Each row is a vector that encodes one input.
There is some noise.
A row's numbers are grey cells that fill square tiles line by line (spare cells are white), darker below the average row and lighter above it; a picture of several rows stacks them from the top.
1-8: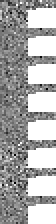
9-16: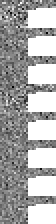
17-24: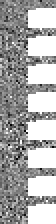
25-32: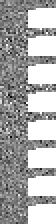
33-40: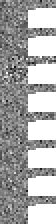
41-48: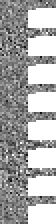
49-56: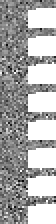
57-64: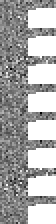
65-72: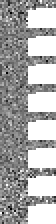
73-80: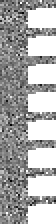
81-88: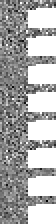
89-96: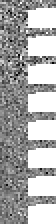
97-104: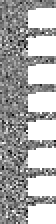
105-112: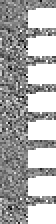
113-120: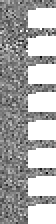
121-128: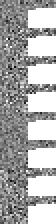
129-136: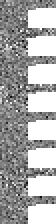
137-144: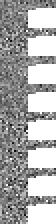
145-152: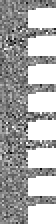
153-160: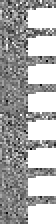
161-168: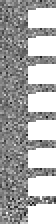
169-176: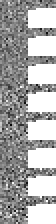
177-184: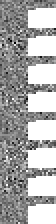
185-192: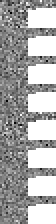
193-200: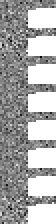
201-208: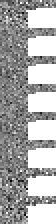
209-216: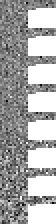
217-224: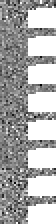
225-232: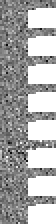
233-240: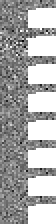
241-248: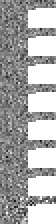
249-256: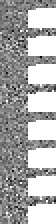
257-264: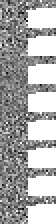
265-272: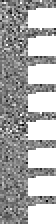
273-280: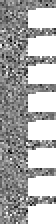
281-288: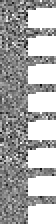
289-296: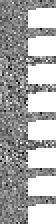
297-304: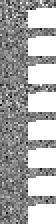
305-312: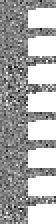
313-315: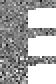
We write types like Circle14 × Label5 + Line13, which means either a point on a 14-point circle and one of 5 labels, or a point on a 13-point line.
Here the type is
Circle16 + Label8 × Label8 × Label8 + Unit.
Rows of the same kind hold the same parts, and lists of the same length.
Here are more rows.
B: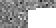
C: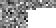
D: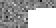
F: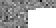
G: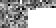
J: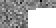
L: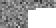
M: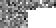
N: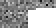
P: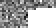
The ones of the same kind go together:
B, D, F, J, L, N
C, M, P
G

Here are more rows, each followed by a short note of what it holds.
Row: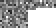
three labels (each one of 8)
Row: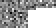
three labels (each one of 8)
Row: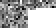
a fixed value
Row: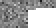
a point on a 16-point circle
